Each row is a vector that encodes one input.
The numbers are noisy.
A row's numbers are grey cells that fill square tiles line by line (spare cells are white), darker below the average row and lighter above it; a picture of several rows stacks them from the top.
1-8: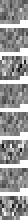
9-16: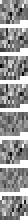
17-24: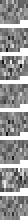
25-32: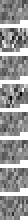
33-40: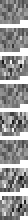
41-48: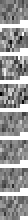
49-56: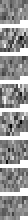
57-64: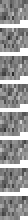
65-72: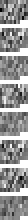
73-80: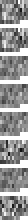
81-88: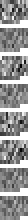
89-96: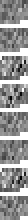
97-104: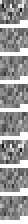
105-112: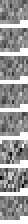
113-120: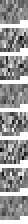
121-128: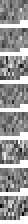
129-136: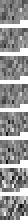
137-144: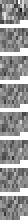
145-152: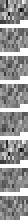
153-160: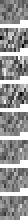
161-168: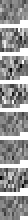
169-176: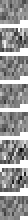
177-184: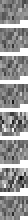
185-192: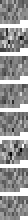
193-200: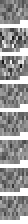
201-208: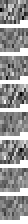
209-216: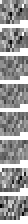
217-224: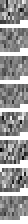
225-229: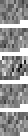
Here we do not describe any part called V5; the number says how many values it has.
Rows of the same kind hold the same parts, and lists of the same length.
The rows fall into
4 kinds.
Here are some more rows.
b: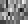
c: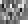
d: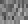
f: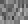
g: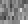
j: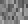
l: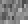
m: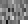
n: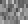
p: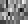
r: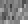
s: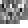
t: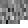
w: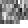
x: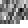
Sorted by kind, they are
b, c, p, s, w, x
d, f, j, n
g, l, r
m, t

